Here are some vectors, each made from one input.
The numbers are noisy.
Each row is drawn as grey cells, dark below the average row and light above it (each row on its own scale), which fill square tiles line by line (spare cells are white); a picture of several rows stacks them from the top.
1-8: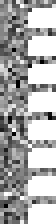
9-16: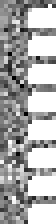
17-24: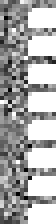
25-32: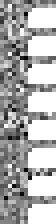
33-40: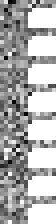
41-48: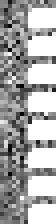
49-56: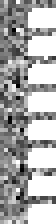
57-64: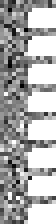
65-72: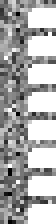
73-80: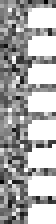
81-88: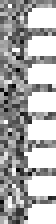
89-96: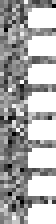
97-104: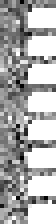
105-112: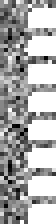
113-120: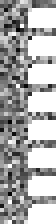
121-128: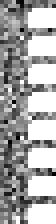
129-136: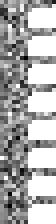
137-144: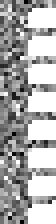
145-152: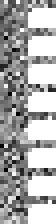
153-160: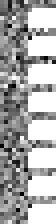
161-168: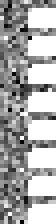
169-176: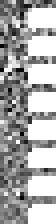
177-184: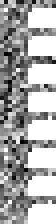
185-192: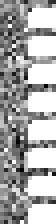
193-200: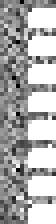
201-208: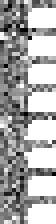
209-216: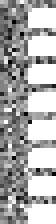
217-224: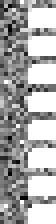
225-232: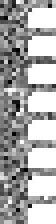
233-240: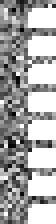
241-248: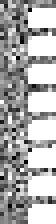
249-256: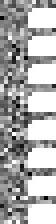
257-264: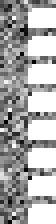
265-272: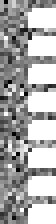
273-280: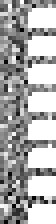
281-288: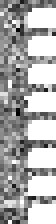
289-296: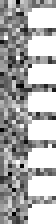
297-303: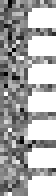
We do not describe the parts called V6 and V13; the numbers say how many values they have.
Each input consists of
either a fixed value, or one of 5 labels and a value of V6, or a true/false value and a value of V13.
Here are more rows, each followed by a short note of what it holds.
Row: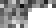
a true/false value and a value of V13
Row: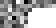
a true/false value and a value of V13
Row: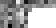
a fixed value
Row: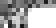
a fixed value
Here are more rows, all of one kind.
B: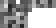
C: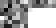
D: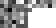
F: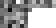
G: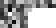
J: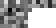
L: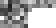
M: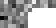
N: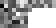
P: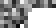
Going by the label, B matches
G, J, M and P.
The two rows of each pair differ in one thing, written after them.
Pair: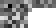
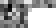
the value of V6
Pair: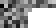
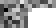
the label
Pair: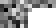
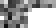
the label
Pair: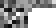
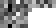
the label
